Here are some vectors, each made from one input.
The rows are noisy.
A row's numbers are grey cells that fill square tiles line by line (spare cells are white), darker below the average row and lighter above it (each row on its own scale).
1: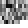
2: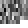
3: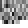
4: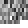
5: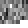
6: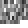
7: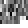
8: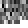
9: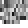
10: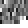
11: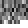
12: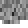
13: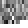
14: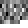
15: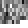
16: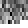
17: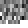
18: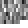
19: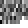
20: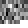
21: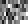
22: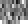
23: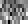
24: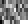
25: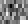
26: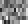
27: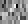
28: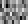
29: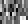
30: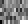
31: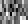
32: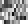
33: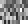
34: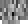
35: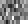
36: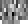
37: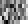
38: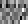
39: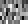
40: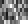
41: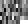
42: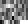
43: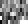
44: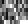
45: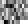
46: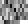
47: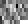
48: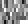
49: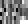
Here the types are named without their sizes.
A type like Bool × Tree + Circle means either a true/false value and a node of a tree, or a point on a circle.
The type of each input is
Label.
